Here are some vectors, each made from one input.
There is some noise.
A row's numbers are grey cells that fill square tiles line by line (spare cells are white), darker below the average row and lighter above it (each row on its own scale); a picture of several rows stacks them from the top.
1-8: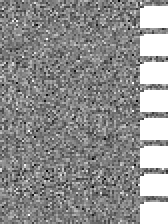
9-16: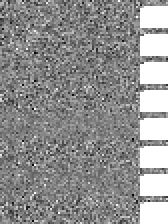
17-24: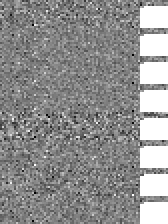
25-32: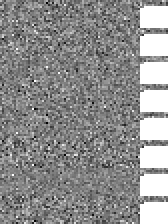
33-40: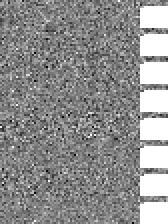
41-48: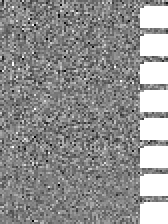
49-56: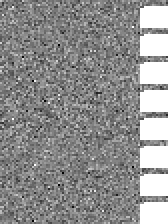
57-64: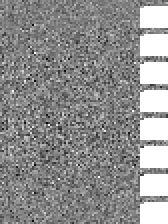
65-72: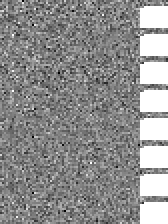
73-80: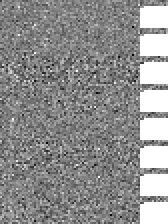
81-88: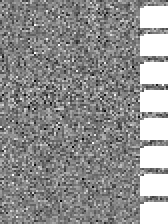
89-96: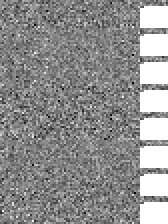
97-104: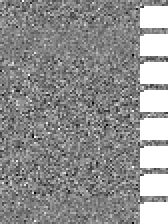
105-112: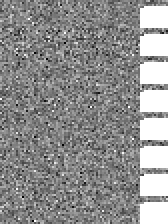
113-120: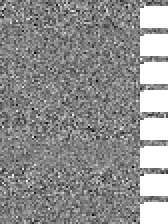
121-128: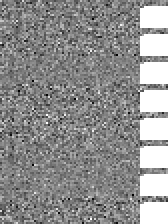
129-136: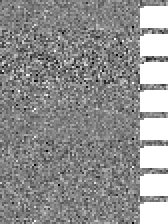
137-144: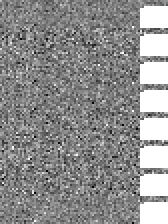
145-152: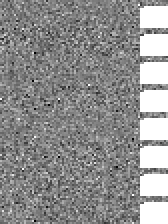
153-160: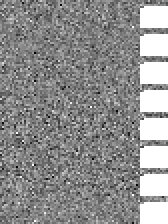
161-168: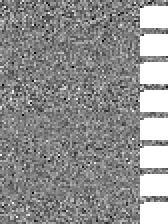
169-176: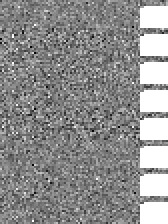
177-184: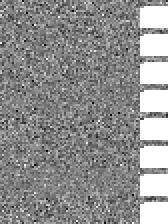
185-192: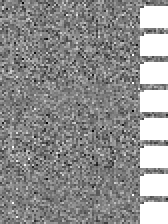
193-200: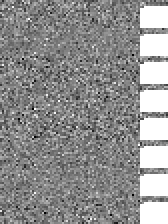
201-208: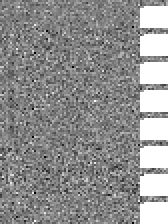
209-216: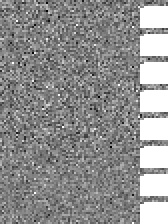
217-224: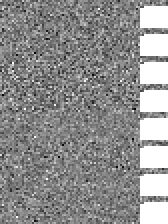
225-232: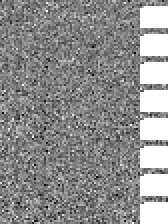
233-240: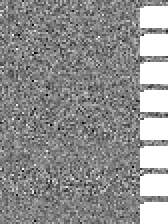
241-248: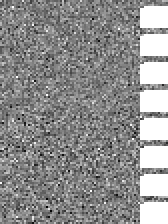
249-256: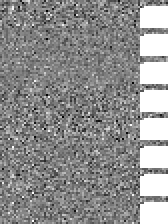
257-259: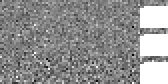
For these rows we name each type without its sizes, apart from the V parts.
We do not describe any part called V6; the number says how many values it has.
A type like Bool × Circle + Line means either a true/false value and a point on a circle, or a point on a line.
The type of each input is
(Bool × V6 + Tree) × Tree × Tree.
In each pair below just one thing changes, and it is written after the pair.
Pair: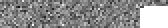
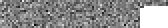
the value of V6
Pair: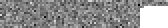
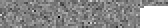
the node of one of the two trees
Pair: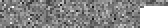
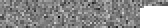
the true/false value
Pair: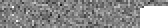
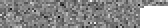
the true/false value
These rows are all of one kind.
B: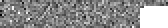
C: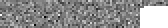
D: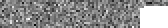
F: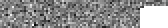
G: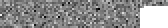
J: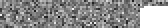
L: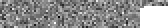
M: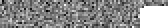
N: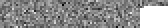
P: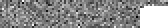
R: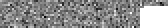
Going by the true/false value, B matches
D, F, M and P.
